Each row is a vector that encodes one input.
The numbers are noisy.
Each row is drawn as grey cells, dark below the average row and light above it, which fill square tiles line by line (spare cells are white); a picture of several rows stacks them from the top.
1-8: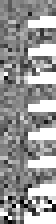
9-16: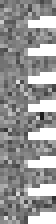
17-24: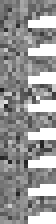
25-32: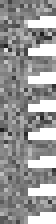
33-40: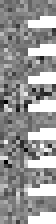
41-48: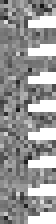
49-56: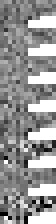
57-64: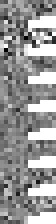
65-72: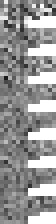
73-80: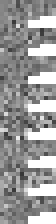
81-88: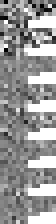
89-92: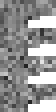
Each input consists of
one of 5 labels, together with either a point on a 6-point line, or three true/false values.
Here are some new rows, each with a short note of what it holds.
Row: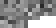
one of 5 labels and three true/false values
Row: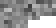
one of 5 labels and a point on a 6-point line
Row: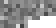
one of 5 labels and a point on a 6-point line
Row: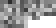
one of 5 labels and a point on a 6-point line
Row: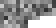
one of 5 labels and three true/false values
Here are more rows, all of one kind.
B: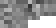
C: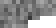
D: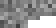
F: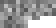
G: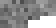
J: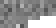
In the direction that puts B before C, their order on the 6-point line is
G, B, C, J, D, F.
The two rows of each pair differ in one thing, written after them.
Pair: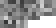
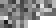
one of the three true/false values
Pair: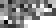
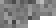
the label
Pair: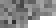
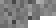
one of the three true/false values
